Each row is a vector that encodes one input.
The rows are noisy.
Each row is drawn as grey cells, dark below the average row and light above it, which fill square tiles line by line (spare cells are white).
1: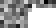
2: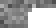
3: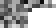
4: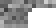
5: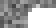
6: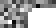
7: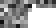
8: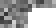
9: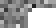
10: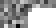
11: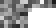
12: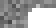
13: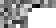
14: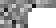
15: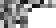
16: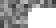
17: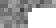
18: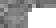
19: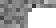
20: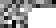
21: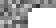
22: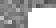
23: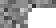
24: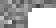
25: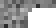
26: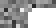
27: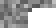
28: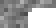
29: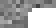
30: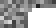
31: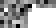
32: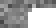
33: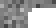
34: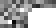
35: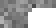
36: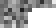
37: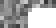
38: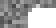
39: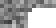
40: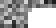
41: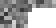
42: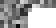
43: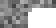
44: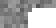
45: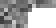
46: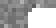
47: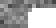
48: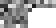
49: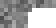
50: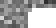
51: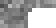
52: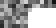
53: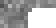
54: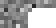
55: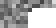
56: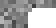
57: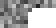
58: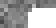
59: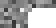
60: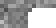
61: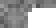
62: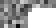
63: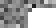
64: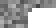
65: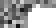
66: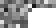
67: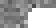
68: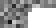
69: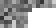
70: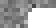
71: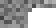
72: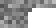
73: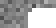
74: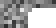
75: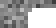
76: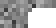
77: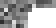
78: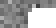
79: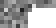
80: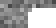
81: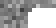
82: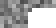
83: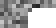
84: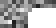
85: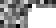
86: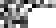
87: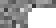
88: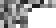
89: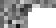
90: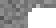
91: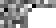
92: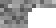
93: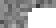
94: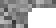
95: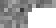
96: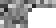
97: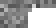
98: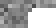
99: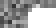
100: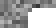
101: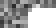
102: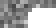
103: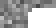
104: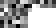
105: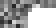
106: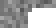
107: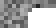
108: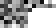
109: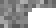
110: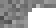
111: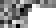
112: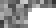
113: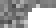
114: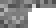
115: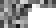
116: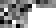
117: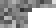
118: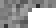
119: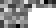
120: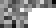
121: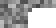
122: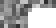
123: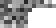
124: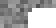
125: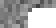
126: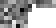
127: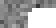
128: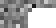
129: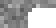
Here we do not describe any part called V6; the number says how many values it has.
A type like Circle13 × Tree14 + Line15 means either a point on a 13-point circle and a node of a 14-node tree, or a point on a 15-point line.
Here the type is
Bool × (Line4 + V6).
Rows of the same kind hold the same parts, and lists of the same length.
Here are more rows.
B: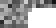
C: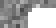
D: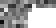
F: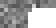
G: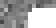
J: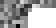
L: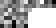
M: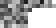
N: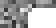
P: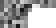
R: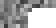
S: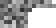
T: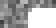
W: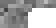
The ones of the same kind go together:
B, D, F, G, N, R, T
C, J, L, M, P, S, W

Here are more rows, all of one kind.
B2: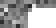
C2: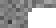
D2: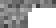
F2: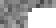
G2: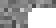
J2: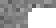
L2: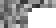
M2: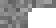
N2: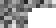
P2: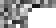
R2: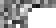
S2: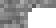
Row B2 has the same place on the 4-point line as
G2, J2 and L2.
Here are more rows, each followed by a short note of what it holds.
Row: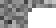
a point on a 4-point line and a true/false value
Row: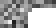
a true/false value and a value of V6
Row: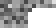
a true/false value and a value of V6
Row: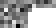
a true/false value and a value of V6
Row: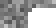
a true/false value and a value of V6
